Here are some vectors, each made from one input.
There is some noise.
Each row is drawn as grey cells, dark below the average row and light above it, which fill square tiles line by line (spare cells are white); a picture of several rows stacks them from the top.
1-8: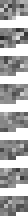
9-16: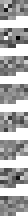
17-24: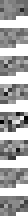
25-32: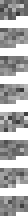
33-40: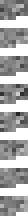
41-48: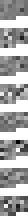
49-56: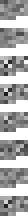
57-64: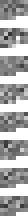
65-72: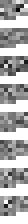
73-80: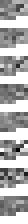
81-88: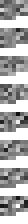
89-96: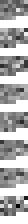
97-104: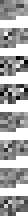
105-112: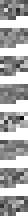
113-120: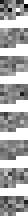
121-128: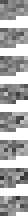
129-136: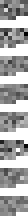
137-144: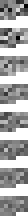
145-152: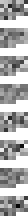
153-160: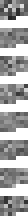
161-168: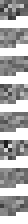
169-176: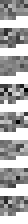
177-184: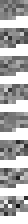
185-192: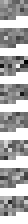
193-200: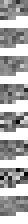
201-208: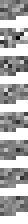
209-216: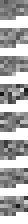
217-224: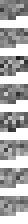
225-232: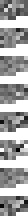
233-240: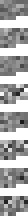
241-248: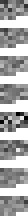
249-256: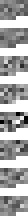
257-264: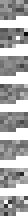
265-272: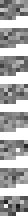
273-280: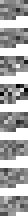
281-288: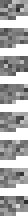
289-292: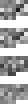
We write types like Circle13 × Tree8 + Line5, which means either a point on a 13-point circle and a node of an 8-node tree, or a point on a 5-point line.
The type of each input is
Tree8 + Tree10.
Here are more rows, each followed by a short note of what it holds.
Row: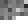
a node of an 8-node tree
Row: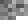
a node of an 8-node tree
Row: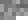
a node of an 8-node tree
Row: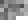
a node of an 8-node tree
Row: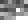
a node of an 8-node tree
